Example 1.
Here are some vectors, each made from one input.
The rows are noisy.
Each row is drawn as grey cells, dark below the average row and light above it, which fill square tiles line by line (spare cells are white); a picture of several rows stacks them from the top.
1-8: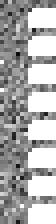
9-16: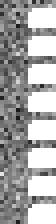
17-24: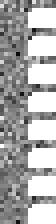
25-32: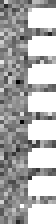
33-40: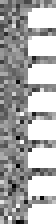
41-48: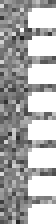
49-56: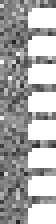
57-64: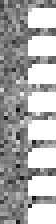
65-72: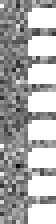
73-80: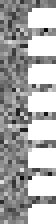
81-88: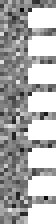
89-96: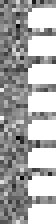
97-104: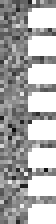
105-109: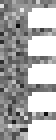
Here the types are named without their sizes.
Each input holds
a list of points on a circle.
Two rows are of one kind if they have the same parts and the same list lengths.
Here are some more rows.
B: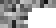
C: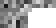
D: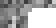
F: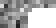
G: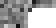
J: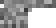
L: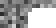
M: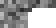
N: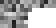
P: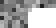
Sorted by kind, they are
B, N
C, D, F, G, L
J, M, P

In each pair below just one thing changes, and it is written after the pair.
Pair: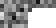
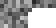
the place on the circle in item 2 of the list
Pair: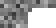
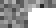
the place on the circle in item 1 of the list
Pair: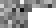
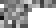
the place on the circle in item 1 of the list
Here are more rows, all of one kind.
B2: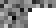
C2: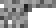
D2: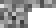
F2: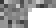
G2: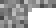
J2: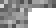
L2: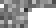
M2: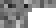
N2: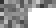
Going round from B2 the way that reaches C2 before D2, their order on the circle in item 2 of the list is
B2, M2, C2, L2, J2, G2, F2, N2, D2.
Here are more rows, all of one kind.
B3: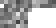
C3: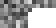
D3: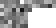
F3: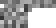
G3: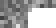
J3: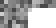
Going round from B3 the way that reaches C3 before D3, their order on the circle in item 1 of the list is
B3, J3, G3, C3, D3, F3.
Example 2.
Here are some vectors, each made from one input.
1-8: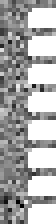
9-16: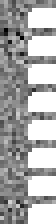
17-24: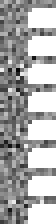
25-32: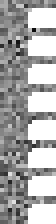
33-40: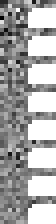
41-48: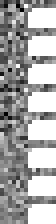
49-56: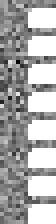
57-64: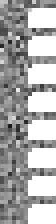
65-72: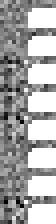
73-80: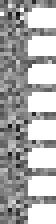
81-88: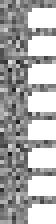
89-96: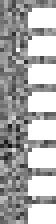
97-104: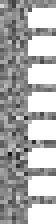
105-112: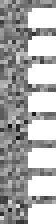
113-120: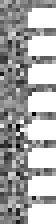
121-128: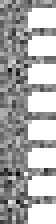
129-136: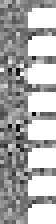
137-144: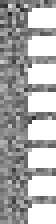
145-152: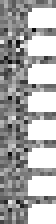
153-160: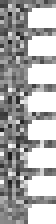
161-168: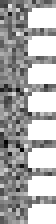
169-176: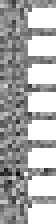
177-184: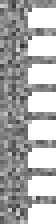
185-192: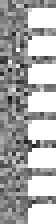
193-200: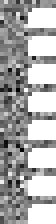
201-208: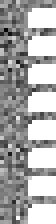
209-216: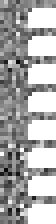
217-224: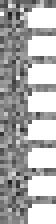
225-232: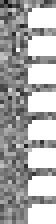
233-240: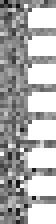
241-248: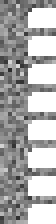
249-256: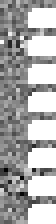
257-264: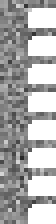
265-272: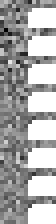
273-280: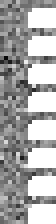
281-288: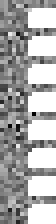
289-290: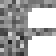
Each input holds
either one of 6 labels, or a point on a 5-point line.
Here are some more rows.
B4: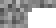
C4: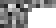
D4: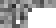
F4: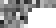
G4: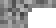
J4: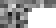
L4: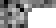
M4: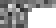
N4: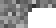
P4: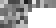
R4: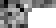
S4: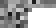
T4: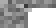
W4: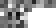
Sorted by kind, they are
B4, D4, F4, G4, N4, P4, T4
C4, J4, L4, M4, R4, S4, W4

